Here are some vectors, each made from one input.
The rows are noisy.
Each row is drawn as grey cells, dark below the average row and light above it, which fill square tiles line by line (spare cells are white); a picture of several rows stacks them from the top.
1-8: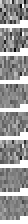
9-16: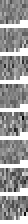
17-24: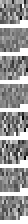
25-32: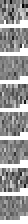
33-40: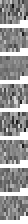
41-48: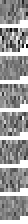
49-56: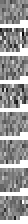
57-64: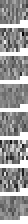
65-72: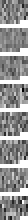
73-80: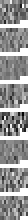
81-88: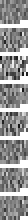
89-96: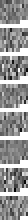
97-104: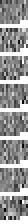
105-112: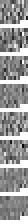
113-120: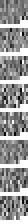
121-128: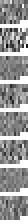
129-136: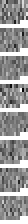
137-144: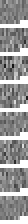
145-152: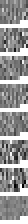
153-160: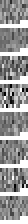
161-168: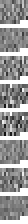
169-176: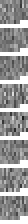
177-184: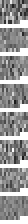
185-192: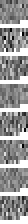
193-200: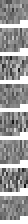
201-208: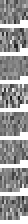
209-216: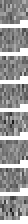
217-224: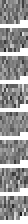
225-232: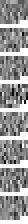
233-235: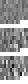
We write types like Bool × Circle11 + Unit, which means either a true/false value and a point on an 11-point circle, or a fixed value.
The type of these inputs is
Bool × Bool × Bool + Line8 + List2(Line6).
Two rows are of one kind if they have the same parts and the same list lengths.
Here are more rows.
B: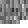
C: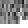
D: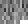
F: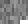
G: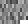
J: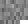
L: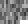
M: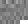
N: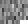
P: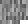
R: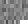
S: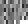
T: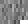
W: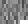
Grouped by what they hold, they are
B, D, F, G, L
C
J, M, N, R, S, W
P
T

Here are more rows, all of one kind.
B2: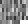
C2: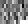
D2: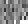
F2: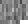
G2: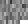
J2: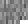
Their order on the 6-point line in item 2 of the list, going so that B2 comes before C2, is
D2, B2, J2, F2, G2, C2.
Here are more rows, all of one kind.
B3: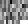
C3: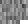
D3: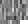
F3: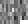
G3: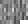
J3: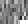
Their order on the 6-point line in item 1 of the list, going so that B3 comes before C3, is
B3, G3, C3, F3, D3, J3.
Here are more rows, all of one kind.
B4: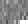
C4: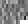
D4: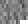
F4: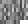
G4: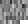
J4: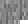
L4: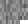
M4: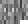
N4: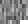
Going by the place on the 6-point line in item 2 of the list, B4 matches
D4, F4 and G4.
